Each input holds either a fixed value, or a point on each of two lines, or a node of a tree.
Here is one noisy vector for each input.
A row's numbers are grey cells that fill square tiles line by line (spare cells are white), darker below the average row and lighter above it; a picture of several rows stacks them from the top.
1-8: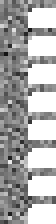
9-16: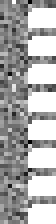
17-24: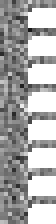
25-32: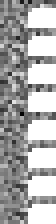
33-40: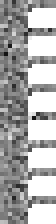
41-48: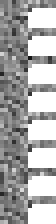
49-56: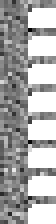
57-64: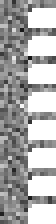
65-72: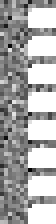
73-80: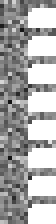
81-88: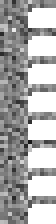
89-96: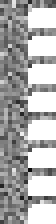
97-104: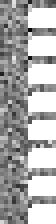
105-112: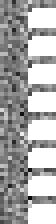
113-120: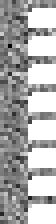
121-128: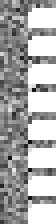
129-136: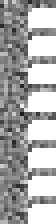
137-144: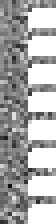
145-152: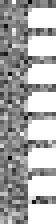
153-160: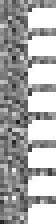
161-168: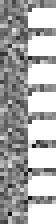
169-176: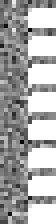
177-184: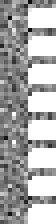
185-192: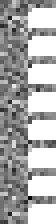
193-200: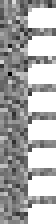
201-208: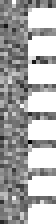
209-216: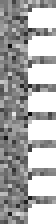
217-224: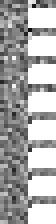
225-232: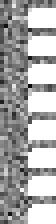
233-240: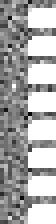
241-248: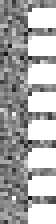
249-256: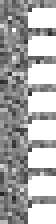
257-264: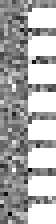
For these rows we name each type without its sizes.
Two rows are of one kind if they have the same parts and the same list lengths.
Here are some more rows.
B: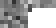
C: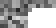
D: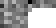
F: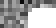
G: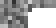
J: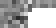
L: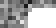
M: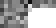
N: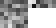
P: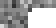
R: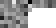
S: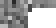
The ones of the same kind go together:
B, G, J, P, S
C, D, F, L, M, R
N

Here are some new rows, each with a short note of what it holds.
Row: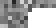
a node of a tree
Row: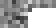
a node of a tree
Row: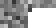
a node of a tree
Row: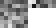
a fixed value
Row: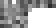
a point on each of two lines
